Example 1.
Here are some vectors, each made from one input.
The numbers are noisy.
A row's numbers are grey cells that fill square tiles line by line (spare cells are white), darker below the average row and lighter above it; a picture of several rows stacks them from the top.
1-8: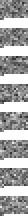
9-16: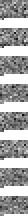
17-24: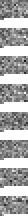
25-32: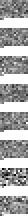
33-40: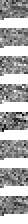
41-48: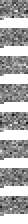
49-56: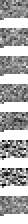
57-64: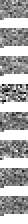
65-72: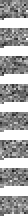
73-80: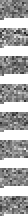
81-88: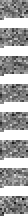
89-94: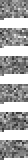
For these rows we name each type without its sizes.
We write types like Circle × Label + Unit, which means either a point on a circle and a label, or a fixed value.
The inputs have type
List(Line).
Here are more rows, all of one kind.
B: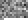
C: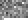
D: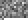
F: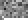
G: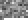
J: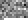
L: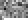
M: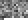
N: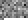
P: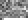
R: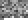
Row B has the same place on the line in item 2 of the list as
G, P and R.
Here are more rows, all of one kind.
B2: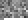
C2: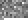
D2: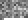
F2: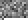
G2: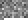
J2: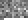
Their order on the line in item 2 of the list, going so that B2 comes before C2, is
B2, J2, D2, G2, F2, C2.
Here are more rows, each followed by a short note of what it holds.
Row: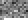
a list of one item
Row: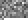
a list of two items
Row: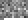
a list of two items
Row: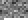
a list of one item
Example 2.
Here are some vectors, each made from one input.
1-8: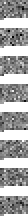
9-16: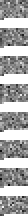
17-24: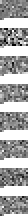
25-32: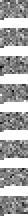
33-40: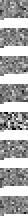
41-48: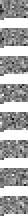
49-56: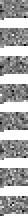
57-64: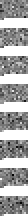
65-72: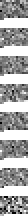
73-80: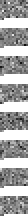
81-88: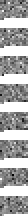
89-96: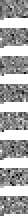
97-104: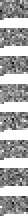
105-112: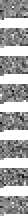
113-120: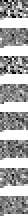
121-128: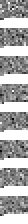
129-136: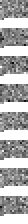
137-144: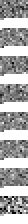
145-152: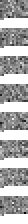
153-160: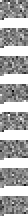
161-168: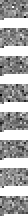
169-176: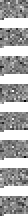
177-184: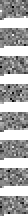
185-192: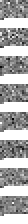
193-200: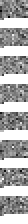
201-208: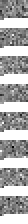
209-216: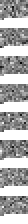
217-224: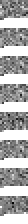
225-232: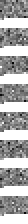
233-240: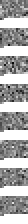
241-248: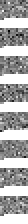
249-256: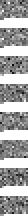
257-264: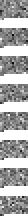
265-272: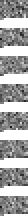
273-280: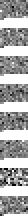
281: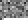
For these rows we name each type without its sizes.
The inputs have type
List(Line).
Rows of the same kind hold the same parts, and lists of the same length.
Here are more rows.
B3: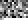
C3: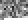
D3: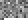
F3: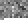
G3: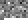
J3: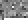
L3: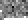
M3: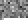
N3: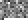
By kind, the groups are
B3
C3, D3, G3, L3, N3
F3, J3, M3

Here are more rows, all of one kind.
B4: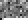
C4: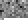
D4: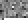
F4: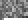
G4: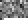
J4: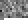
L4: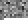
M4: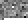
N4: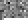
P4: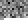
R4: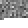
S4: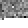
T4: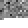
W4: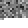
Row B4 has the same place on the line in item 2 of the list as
C4, G4 and W4.
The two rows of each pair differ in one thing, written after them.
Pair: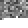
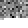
the place on the line in item 1 of the list
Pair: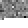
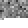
the place on the line in item 1 of the list
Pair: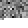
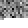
the place on the line in item 2 of the list
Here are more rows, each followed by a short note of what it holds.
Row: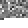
a list of one item
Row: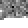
a list of one item
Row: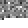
a list of one item
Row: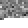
a list of one item
